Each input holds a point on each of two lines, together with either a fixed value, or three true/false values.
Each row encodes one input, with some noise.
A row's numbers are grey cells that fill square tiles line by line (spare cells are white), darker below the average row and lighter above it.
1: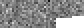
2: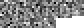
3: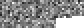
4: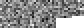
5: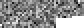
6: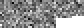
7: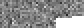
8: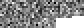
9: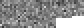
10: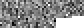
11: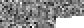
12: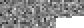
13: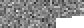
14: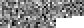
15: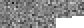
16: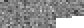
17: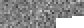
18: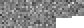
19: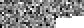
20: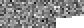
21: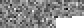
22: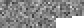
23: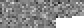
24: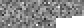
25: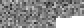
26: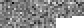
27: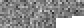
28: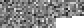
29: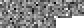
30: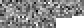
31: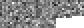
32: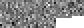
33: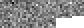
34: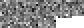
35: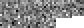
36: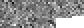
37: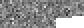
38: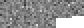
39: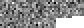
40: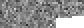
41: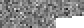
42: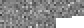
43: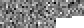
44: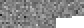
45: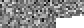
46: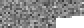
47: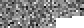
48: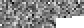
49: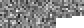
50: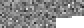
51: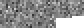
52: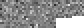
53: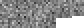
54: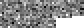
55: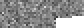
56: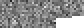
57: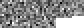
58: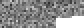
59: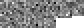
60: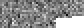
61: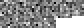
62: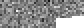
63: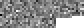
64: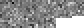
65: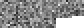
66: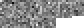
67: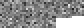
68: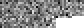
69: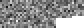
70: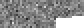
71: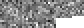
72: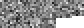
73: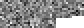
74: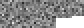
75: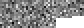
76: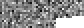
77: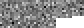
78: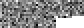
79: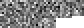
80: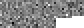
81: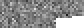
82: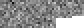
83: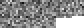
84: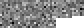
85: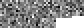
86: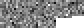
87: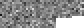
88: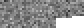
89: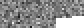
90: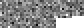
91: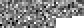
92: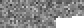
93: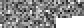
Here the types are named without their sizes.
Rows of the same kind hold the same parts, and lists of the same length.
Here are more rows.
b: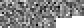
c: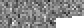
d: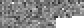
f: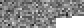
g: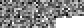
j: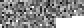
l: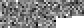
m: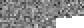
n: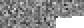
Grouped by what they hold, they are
b, l
c, d, f, g, j, m, n

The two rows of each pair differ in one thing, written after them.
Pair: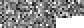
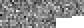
the place on one of the two lines
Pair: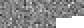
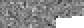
one of the three true/false values
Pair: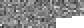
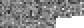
one of the three true/false values
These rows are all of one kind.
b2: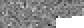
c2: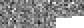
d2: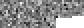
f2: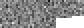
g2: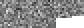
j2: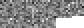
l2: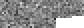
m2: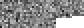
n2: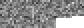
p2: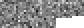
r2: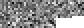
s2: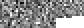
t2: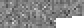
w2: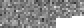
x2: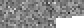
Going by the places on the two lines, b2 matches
j2, l2, n2 and t2.
